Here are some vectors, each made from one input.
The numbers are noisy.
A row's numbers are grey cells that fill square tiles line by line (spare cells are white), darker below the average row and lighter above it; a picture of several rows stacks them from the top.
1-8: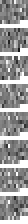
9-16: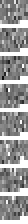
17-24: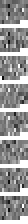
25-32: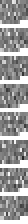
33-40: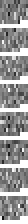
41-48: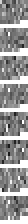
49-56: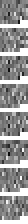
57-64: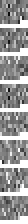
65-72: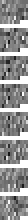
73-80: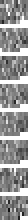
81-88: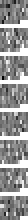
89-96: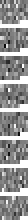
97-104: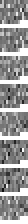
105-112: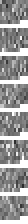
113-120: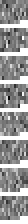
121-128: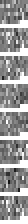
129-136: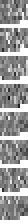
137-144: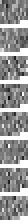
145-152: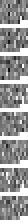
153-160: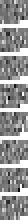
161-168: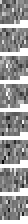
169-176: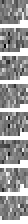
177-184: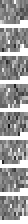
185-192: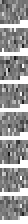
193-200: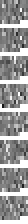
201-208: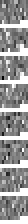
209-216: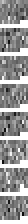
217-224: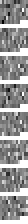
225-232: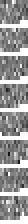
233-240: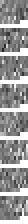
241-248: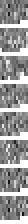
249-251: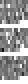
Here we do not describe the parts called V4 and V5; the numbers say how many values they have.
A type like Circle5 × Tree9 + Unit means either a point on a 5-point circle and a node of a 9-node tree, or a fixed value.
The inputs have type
Bool × (Line6 + V5) + Line10 × V4.
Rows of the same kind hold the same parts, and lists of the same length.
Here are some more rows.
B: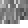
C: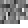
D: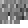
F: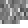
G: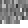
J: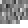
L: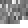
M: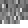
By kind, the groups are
B, D, F, L
C, J
G, M

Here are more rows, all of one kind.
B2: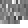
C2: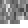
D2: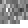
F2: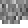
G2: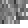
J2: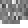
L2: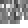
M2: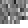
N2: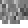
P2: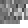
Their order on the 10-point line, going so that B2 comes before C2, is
L2, P2, B2, J2, F2, N2, C2, D2, G2, M2.
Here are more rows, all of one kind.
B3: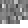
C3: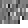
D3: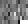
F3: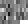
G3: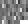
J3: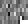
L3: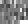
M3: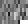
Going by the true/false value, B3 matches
G3 and L3.
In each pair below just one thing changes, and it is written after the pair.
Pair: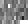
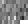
the value of V4
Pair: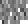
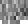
the value of V4
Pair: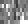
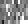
the place on the 10-point line
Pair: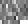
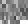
the place on the 10-point line
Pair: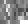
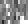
the place on the 10-point line
